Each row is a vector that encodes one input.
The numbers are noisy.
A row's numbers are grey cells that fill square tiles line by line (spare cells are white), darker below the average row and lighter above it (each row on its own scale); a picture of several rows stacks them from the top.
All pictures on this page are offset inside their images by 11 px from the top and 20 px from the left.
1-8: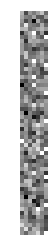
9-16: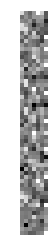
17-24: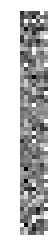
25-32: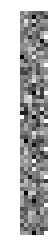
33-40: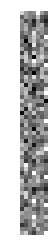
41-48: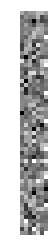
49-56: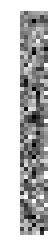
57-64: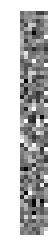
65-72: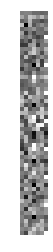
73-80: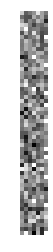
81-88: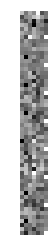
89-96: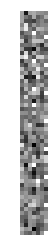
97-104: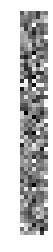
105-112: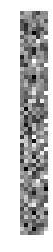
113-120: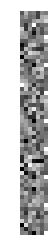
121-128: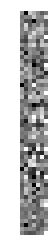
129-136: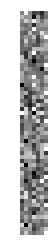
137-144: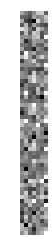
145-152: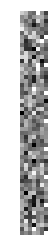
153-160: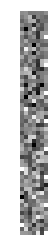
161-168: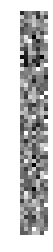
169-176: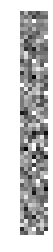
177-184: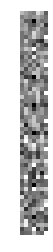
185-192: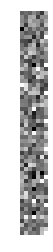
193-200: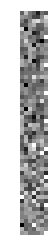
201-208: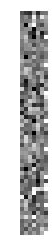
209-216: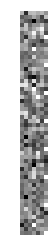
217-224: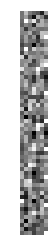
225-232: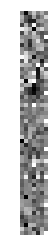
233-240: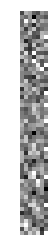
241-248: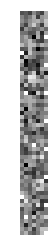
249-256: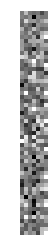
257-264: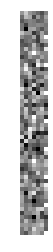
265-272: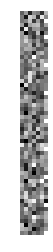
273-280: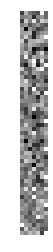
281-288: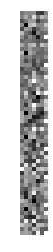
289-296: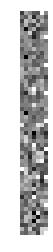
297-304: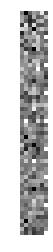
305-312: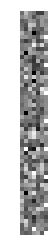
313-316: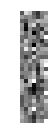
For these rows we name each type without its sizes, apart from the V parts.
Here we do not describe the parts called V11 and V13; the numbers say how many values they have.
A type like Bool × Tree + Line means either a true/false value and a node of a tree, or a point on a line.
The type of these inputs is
Label × (Line + V11) × V13.
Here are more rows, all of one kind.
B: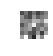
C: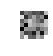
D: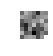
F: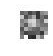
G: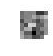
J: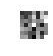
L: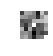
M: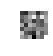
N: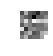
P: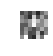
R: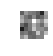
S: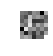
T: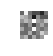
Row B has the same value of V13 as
G and S.
